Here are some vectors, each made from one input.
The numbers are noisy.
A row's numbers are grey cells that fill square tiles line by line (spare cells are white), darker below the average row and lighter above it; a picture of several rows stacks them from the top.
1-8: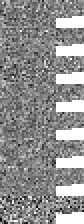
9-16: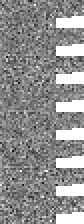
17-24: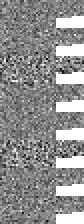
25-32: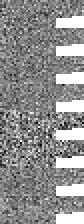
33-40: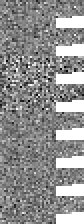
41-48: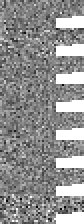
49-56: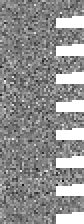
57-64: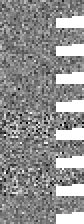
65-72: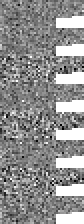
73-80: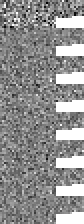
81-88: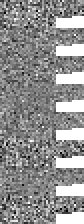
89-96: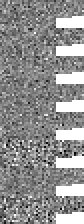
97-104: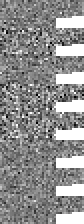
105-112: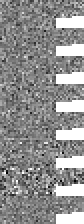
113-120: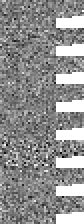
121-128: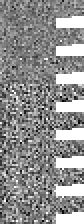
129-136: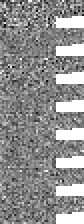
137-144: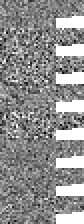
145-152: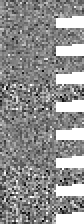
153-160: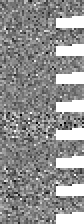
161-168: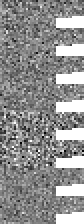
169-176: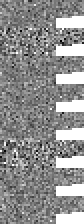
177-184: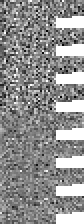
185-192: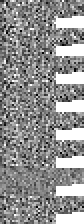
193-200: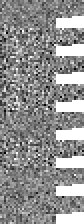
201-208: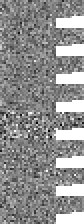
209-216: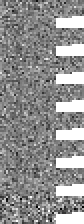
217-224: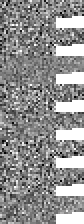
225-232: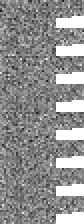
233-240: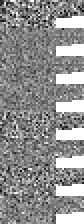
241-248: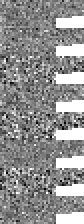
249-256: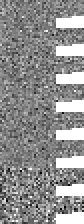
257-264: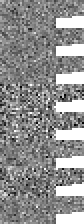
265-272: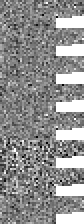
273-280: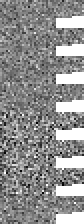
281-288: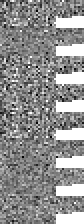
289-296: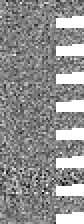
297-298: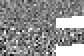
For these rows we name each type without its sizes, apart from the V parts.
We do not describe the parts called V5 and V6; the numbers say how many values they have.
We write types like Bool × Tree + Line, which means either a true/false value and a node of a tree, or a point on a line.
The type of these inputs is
Bool × Circle × V6 + Line × List(V5).
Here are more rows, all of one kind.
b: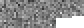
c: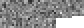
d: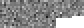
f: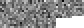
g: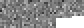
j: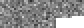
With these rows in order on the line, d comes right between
f and g.
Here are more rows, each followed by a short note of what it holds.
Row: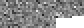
a point on a line, together with the empty list
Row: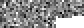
a point on a circle, a true/false value and a value of V6
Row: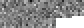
a point on a line, together with a list of one item
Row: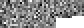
a point on a circle, a true/false value and a value of V6
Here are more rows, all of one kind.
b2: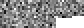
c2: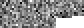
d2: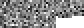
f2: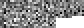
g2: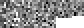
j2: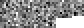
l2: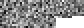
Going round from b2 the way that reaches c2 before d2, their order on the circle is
b2, l2, f2, c2, d2, j2, g2.
